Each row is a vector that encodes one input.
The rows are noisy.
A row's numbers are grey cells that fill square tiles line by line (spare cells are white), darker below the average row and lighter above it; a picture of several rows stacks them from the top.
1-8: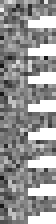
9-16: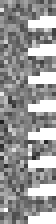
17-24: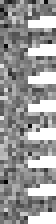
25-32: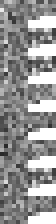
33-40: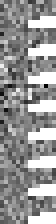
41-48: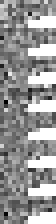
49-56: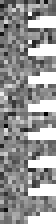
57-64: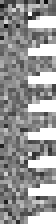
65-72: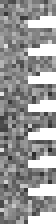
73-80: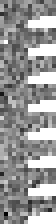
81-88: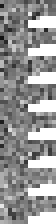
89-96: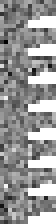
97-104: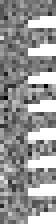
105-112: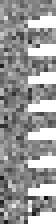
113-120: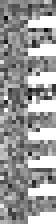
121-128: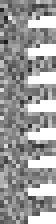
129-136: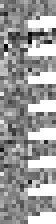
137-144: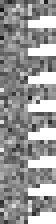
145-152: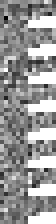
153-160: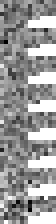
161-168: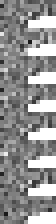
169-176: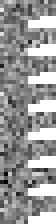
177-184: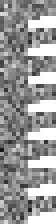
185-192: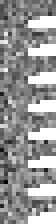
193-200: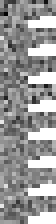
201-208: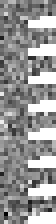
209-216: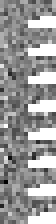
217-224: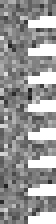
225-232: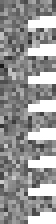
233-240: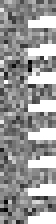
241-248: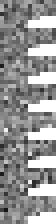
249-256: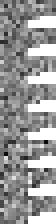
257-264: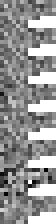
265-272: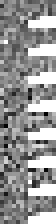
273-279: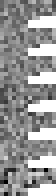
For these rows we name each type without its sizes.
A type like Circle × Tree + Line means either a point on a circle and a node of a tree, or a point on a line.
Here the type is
Bool × Bool × Bool × Bool.
